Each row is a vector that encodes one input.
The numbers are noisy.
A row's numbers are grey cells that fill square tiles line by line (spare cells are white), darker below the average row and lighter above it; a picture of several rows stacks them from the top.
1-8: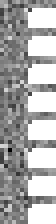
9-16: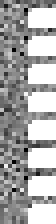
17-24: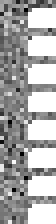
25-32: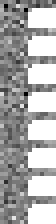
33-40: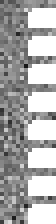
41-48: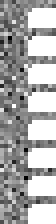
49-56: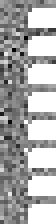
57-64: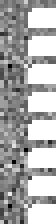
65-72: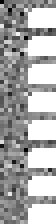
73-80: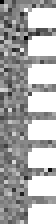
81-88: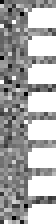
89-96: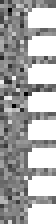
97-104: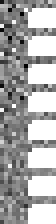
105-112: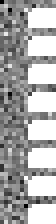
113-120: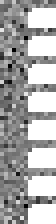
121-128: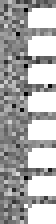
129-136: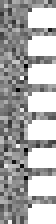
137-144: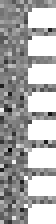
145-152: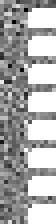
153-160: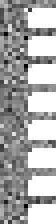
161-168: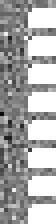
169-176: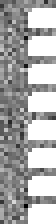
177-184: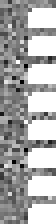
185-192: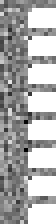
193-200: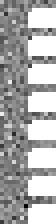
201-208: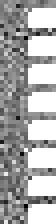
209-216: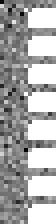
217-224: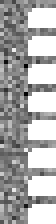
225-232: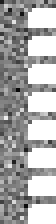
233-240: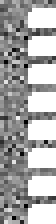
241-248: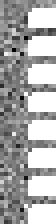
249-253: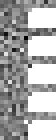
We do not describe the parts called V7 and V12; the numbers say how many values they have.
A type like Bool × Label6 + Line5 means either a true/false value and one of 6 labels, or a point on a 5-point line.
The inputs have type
Line8 × List2(Line4) × V7 × V12.
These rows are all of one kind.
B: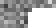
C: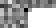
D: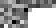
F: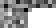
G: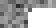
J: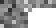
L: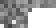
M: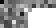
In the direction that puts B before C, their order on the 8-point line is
M, J, L, G, B, C, F, D.
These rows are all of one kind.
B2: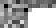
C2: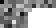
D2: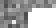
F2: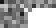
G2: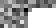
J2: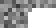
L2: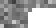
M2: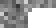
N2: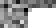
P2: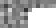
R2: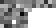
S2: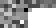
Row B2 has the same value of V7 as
F2, L2, M2 and N2.
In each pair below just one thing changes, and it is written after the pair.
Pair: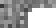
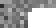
the place on the 4-point line in item 1 of the list
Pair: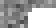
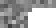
the value of V12
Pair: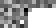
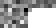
the value of V7
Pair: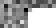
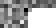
the value of V12
